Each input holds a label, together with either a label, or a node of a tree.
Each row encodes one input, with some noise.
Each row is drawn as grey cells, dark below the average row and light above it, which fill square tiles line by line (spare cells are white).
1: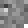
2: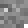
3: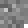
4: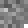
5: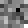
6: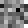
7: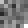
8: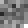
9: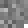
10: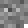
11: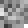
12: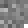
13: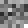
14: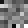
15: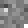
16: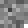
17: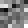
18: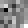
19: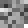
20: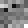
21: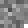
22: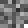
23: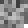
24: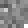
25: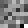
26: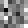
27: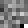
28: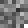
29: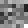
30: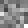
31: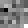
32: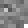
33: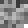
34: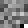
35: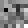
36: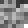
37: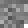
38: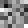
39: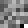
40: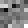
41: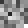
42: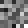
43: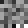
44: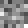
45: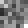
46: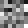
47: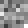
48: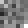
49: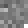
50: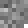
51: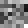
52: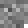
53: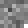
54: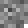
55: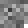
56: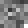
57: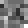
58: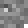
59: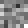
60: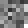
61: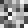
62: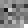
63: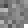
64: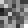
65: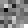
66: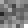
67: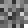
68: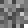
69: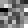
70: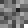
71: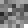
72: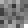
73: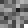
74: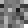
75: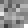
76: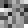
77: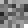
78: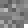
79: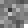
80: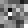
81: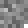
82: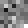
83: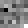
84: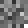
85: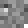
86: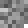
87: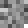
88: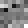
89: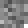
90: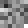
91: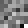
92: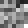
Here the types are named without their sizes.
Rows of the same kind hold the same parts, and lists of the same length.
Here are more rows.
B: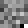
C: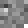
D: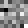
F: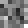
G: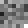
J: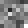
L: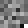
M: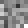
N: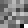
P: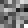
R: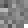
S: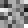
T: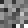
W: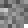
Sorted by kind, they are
B, C, F, G, J, L, N, P, R, S, W
D, M, T

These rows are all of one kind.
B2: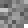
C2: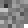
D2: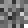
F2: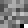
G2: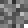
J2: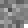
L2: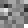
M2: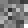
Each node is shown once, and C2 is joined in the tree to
M2.
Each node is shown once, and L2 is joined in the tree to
D2.
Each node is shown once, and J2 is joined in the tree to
F2 and G2.
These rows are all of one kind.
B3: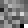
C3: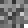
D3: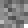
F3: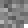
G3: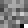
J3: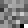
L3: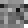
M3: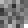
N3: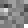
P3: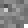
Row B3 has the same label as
G3 and J3.
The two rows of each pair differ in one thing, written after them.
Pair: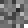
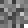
the node of the tree
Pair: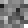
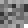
the label
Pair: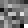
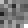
the label
